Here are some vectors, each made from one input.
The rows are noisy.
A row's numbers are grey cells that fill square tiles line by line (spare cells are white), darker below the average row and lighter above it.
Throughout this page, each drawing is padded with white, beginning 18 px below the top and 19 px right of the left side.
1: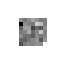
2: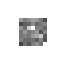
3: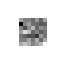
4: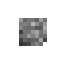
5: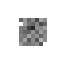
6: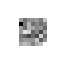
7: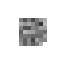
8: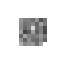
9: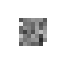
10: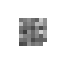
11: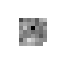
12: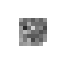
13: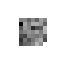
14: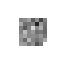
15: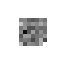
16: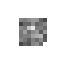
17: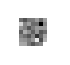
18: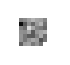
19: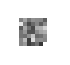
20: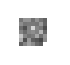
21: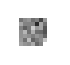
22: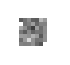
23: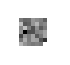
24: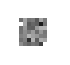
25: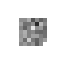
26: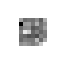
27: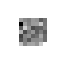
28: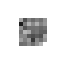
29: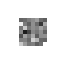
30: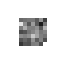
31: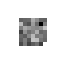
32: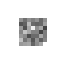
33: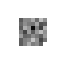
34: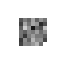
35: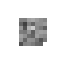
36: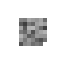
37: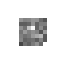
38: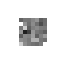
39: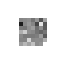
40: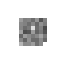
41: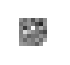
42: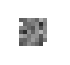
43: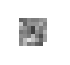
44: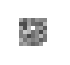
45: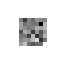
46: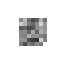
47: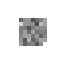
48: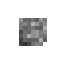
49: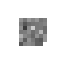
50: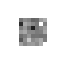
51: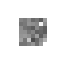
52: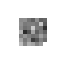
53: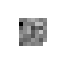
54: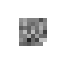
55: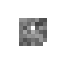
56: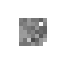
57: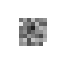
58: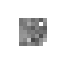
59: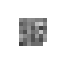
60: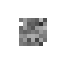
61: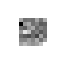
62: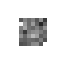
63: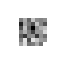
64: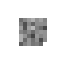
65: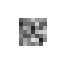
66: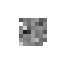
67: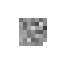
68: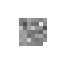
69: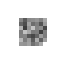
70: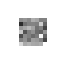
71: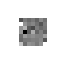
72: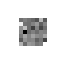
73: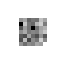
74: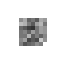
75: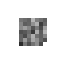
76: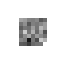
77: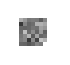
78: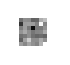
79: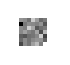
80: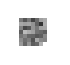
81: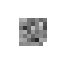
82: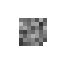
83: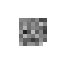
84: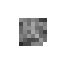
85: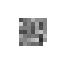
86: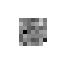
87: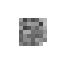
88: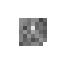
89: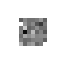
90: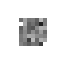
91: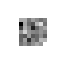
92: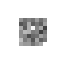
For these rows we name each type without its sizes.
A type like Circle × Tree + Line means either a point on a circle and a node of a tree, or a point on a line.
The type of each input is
(Bool × Bool × Bool + Unit) × Label × Line.
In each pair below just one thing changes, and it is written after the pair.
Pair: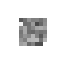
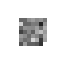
the label
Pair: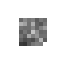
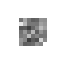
the label
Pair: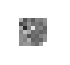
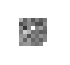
one of the three true/false values
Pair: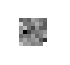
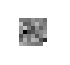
one of the three true/false values
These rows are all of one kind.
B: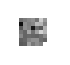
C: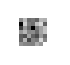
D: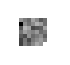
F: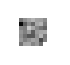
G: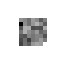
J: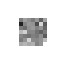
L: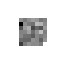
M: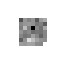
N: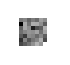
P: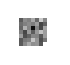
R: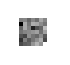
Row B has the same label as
F, L and P.
